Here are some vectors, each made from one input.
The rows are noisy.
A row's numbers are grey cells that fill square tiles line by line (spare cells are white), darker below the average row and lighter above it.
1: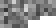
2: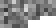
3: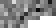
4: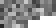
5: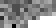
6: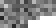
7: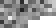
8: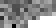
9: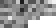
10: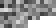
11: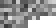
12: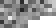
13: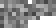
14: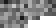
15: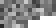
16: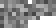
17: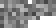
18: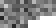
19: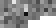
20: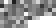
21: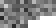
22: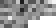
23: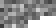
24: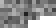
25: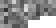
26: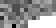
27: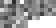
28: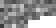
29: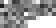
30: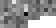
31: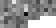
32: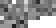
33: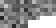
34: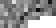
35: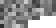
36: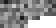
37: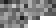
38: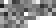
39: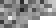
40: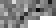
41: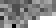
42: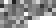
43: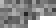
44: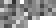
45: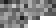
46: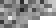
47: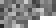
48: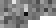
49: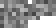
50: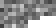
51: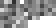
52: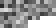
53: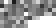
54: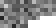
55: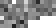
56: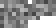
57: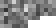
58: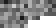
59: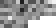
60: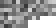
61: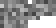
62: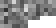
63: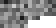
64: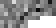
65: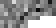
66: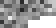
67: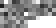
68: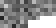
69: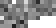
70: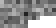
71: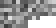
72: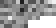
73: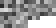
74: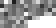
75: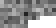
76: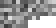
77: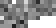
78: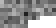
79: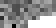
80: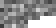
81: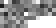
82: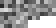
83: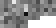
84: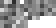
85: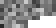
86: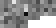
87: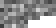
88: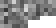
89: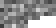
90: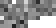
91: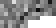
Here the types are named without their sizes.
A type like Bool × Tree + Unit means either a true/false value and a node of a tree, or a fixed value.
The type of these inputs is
Line + Tree.
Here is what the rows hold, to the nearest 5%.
About 30% of them hold a point on a line. The rest hold a node of a tree.
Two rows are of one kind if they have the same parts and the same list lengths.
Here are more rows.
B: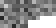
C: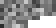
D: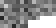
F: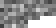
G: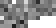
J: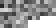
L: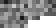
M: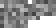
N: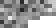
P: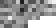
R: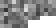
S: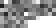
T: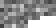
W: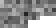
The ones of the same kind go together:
B, C, D, F, G, L, M, R, T, W
J, N, P, S

